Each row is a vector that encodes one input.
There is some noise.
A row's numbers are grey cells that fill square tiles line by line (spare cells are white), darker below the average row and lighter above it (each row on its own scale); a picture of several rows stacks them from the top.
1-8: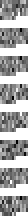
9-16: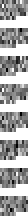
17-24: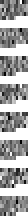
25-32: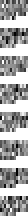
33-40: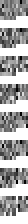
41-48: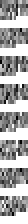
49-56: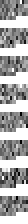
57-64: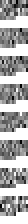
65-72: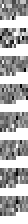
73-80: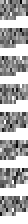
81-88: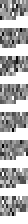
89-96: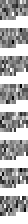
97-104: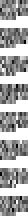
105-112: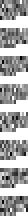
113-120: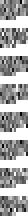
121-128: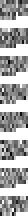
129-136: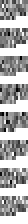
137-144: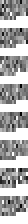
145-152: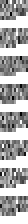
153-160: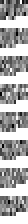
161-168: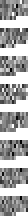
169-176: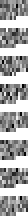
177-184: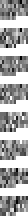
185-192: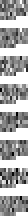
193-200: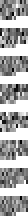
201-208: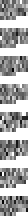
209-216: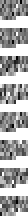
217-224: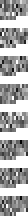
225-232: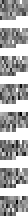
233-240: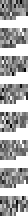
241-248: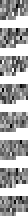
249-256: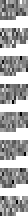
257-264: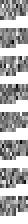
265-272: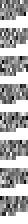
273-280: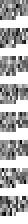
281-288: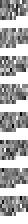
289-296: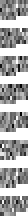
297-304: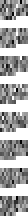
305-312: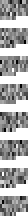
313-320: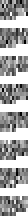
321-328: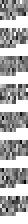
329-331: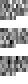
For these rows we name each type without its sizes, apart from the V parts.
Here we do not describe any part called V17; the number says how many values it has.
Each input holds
either a point on a circle and a value of V17, or a fixed value, or three true/false values.
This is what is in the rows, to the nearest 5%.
About 55% of them hold a point on a circle and a value of V17. A few of them hold a fixed value. The rest hold three true/false values.
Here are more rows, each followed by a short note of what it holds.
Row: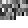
a fixed value
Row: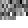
three true/false values
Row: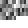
three true/false values
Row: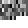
a fixed value
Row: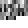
a fixed value
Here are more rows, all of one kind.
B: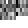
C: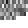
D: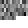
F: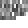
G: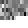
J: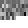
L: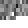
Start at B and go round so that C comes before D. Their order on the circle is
B, J, F, C, G, L, D.
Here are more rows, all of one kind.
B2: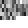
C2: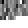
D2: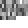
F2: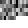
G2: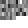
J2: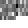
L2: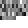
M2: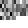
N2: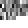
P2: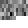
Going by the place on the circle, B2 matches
C2, D2 and G2.
